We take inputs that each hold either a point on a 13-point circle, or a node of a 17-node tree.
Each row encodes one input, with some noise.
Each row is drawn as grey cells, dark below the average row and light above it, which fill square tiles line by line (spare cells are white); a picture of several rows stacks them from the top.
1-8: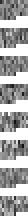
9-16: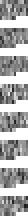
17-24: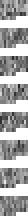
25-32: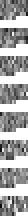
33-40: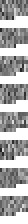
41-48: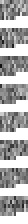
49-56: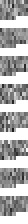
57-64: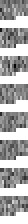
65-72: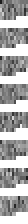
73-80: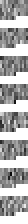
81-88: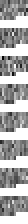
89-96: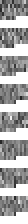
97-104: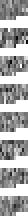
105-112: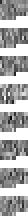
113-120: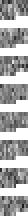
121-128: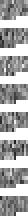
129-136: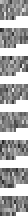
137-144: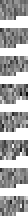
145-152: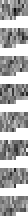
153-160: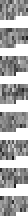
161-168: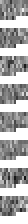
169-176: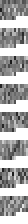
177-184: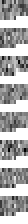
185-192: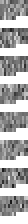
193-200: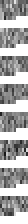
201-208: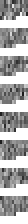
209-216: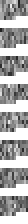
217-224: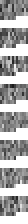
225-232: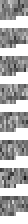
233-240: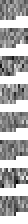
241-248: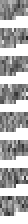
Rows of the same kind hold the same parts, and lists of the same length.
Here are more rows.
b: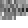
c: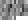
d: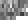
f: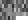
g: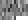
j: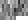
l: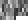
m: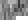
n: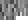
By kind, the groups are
b, c, d, g, j, l, m
f, n

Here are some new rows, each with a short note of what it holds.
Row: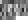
a node of a 17-node tree
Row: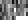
a node of a 17-node tree
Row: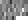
a node of a 17-node tree
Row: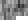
a point on a 13-point circle
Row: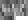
a node of a 17-node tree
